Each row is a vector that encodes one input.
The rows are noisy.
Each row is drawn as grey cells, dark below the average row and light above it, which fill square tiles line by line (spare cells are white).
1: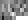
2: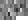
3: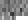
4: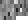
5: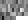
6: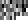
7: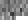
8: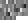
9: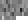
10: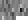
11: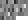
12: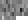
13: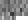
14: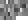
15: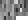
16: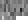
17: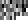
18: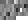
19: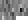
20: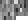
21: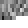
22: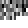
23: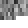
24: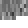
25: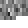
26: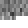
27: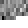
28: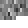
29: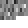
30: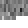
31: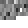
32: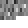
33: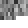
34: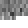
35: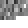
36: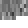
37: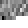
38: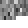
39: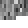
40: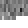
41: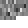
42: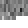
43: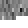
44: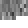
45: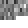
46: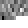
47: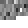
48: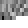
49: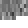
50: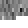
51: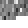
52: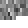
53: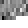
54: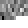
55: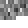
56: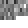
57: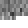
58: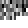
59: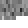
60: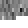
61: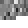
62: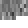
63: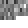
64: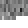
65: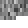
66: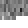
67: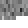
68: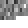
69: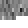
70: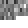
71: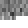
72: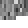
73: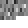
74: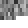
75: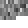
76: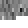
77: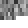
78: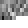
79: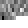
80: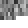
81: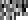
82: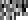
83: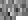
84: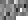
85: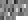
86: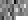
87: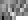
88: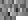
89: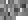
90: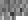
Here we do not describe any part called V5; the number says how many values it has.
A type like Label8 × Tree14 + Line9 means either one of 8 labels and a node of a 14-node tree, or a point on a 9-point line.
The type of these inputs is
List2(Bool × V5).
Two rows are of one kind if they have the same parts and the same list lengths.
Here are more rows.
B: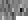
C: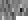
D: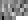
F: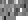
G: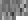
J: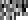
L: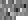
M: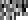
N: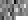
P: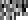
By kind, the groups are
B, C, G, N
D, F, L
J, M, P

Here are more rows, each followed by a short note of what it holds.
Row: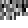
the empty list
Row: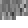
a list of one item
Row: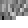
a list of two items
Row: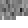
a list of one item
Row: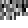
the empty list
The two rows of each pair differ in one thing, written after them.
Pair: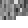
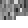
the value of V5 in item 2 of the list
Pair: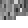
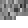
the true/false value in item 2 of the list
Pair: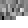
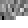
the value of V5 in item 1 of the list
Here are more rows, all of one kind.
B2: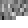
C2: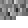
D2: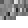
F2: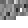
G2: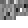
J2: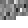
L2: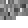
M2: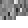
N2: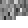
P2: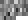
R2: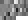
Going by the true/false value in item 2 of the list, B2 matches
C2 and L2.
